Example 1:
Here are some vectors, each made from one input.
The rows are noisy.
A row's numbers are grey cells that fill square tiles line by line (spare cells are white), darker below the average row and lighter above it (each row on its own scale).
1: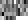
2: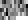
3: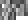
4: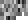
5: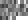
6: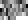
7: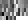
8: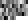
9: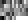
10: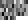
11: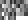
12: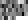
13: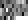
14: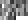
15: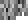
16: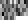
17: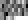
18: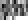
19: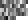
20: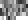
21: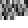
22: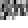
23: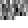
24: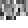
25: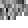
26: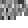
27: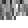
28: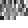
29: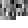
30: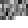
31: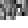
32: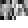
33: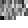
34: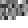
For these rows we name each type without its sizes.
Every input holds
either a fixed value, or three true/false values.
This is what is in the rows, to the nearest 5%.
About 15% of them hold a fixed value. The rest hold three true/false values.
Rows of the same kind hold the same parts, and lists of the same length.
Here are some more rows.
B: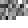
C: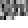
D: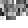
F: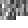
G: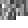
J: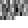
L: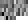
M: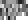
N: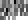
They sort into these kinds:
B, C, D, J, L, M, N
F, G

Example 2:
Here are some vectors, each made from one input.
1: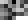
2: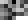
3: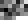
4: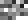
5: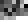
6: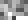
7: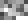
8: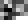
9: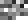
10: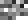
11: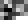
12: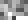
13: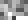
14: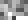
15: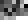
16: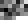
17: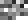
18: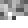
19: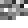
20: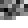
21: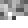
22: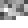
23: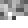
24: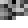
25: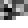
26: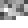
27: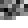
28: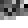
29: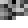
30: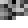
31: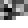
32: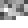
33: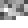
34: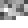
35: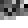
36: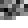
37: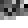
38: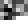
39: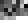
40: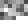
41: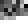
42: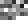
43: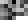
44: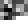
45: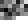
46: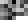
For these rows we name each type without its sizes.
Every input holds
a point on a line.
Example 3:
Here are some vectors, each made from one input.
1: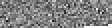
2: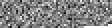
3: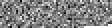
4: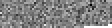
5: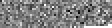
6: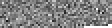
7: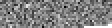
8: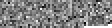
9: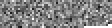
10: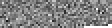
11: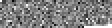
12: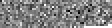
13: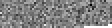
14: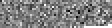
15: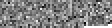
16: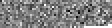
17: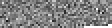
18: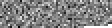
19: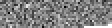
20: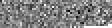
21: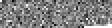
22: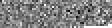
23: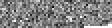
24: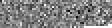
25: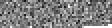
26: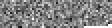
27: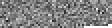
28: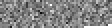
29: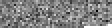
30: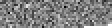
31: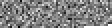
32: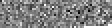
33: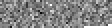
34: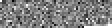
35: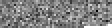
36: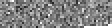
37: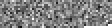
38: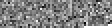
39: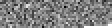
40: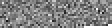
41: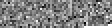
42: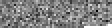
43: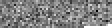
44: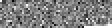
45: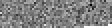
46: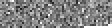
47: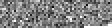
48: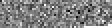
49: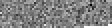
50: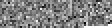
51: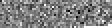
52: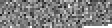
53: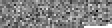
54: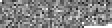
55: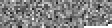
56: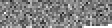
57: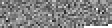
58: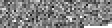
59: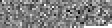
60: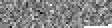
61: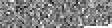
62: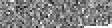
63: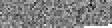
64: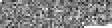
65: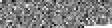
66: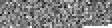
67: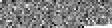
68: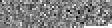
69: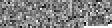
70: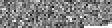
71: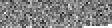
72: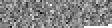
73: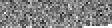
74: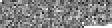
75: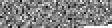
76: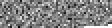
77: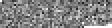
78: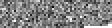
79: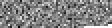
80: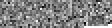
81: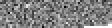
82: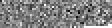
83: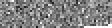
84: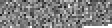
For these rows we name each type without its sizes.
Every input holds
a node of a tree.
